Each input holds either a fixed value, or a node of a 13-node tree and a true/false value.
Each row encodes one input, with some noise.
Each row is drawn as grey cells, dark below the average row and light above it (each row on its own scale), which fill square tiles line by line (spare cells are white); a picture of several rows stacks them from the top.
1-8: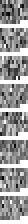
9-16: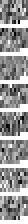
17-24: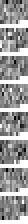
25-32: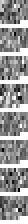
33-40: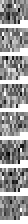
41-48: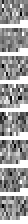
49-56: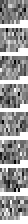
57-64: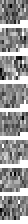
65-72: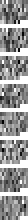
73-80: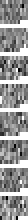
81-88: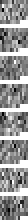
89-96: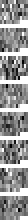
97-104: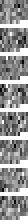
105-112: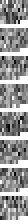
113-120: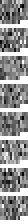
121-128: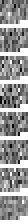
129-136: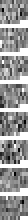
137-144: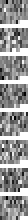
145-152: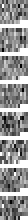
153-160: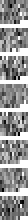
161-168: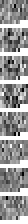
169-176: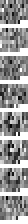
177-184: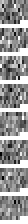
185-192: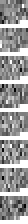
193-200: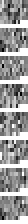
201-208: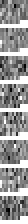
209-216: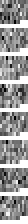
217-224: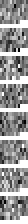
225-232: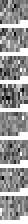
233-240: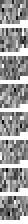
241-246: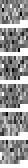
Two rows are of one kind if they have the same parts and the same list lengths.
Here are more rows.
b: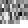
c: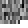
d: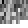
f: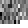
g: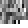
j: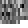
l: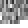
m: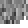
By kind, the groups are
b, c, d, f, g, j, l
m

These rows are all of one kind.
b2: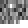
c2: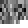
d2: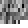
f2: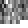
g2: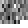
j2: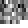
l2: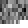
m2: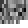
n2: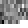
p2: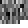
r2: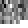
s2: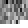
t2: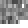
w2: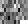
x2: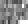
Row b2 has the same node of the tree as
c2, l2, m2 and p2.
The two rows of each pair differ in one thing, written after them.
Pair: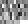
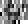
the true/false value
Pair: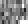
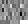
the node of the tree
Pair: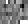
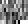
the node of the tree
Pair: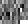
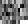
the node of the tree
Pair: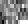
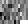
the true/false value
